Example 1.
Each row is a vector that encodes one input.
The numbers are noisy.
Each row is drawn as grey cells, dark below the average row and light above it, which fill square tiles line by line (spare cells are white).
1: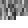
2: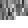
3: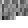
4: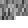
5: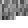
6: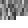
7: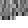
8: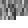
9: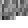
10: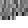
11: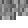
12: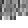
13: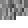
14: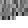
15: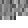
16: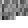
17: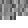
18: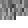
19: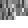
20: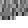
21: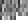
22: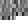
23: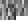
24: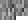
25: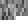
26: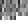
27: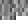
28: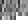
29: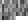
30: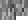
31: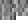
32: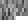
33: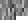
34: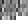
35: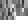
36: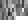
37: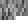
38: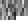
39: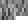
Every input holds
a point on a 4-point line and a true/false value.
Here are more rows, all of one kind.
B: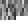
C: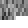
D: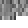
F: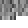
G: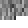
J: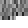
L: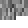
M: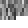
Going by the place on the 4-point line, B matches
J and M.
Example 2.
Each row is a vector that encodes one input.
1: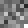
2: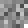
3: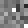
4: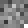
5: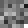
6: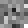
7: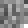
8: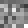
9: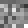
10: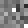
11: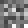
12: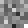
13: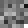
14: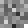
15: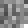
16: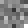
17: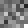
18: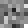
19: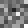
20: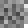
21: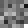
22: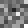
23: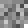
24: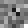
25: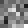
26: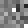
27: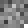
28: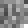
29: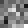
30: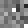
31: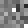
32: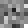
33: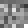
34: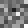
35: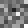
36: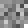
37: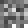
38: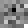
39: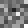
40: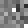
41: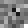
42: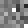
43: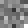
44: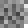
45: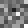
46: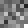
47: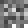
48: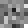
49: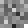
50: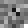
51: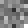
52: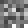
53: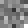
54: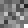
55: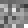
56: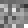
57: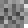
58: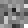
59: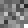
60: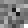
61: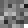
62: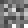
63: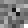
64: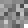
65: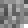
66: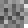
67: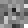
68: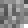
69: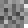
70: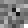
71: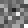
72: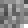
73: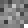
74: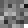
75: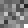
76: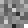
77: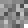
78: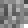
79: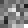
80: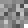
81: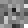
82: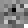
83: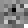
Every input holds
one of 8 labels and a true/false value.
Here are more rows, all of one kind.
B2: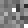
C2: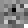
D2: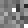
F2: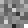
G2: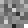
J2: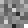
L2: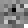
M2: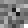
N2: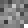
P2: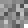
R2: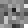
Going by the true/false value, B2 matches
D2 and N2.
